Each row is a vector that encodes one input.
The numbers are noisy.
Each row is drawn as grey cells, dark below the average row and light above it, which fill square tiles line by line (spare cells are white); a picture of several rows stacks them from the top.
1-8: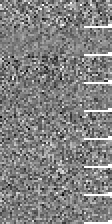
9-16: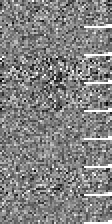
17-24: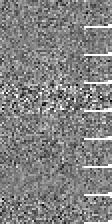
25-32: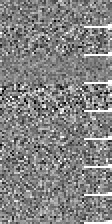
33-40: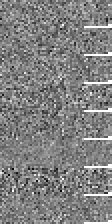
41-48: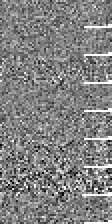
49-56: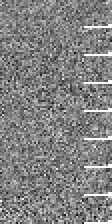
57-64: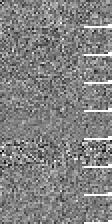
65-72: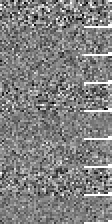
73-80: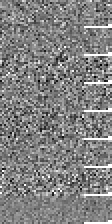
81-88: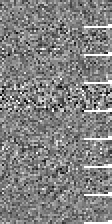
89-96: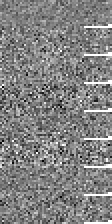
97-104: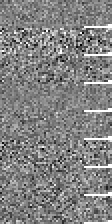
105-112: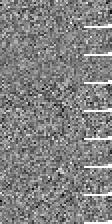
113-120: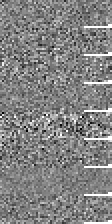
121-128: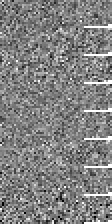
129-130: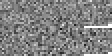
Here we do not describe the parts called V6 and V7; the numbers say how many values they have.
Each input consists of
either one of 5 labels, or a point on a 4-point line, or a value of V6 and a value of V7.
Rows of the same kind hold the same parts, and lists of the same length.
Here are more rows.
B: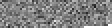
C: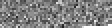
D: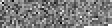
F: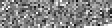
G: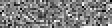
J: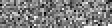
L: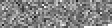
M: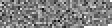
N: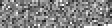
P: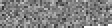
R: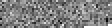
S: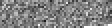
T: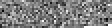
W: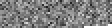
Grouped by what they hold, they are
B, P, W
C, D, M
F, G, J, L, N, R, S, T

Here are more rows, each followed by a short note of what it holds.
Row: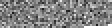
a point on a 4-point line
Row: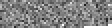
one of 5 labels
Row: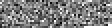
one of 5 labels
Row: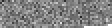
a value of V6 and a value of V7
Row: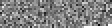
one of 5 labels
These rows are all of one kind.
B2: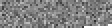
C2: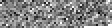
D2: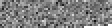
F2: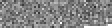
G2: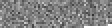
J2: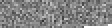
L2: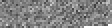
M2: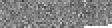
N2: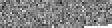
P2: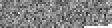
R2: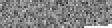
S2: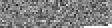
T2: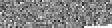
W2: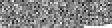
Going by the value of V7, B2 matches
G2, N2, R2 and S2.
